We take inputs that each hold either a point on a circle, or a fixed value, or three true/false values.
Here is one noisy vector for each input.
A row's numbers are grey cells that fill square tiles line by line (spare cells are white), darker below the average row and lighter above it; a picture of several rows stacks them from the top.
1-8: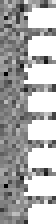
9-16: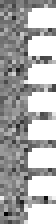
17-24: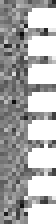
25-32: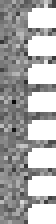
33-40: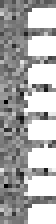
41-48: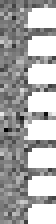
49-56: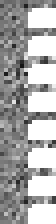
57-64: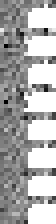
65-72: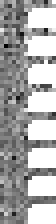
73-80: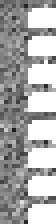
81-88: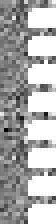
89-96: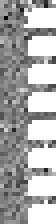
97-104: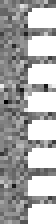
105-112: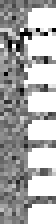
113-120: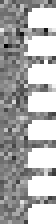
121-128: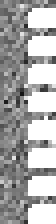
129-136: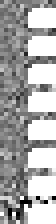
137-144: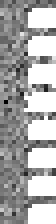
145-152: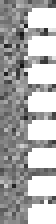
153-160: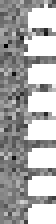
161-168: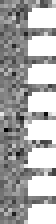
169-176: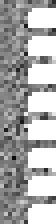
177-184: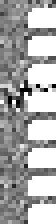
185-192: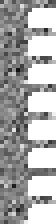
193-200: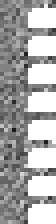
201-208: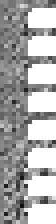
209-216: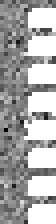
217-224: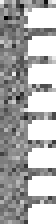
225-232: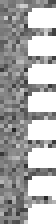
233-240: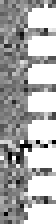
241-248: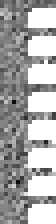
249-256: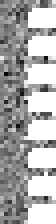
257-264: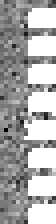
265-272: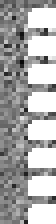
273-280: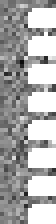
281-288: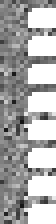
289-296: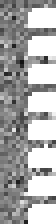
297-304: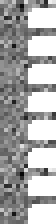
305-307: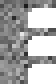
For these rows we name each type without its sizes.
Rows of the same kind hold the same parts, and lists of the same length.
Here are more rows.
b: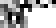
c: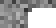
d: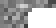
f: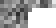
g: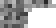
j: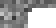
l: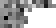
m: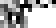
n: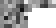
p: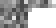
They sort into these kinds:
b, m
c, d, j
f, g, l, n, p

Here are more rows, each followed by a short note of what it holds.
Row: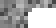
a point on a circle
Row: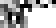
a fixed value
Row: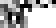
a fixed value
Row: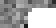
a point on a circle
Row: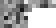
three true/false values
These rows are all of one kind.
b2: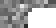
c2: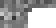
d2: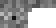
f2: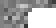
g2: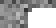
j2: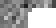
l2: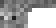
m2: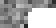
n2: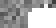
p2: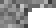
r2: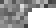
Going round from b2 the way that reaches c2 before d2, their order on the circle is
b2, r2, p2, g2, c2, l2, d2, j2, n2, m2, f2.
